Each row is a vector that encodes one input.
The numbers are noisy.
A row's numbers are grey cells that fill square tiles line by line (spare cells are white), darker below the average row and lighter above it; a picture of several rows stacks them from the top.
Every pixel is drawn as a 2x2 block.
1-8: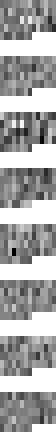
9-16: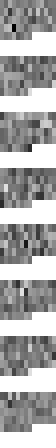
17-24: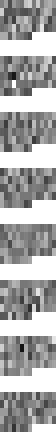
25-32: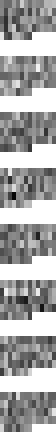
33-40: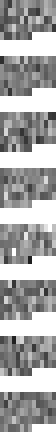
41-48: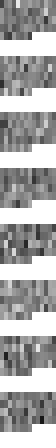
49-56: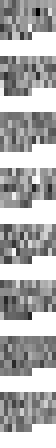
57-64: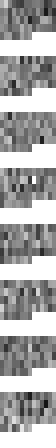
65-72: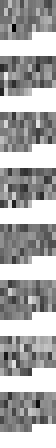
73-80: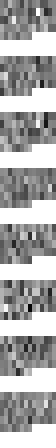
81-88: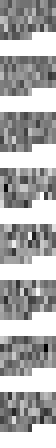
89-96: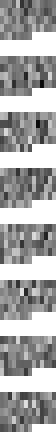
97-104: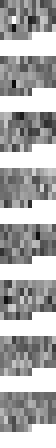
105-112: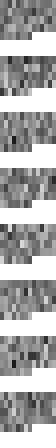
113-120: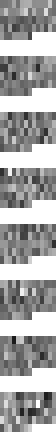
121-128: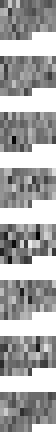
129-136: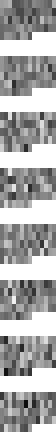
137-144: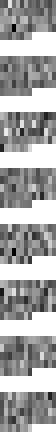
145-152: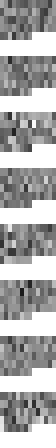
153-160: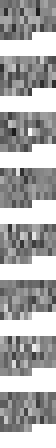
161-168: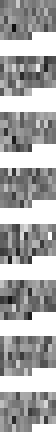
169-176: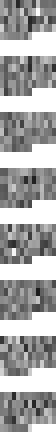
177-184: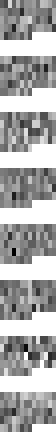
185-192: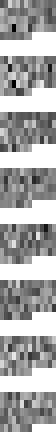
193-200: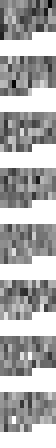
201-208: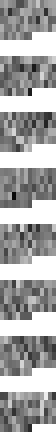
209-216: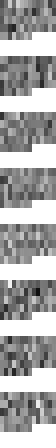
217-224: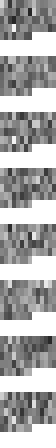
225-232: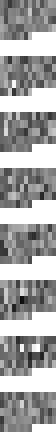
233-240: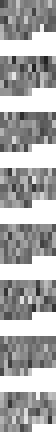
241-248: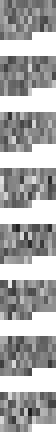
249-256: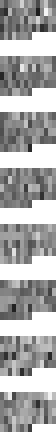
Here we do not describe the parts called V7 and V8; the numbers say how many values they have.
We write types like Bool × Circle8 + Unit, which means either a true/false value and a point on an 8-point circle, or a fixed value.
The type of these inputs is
Label6 × V7 + (Label9 + Line5) × V8.
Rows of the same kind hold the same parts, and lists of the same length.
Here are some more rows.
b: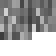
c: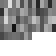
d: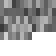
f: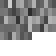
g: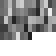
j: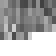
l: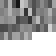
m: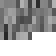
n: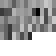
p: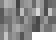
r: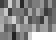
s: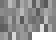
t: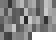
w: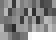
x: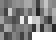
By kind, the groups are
b, c, f, g, r, w
d, l, m, n, p, s
j, t, x

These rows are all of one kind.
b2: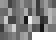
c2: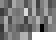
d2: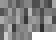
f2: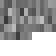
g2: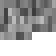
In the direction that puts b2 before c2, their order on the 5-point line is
d2, b2, g2, f2, c2.
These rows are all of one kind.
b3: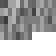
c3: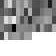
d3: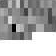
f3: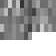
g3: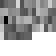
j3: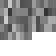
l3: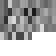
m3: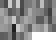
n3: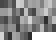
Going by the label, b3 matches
d3 and g3.
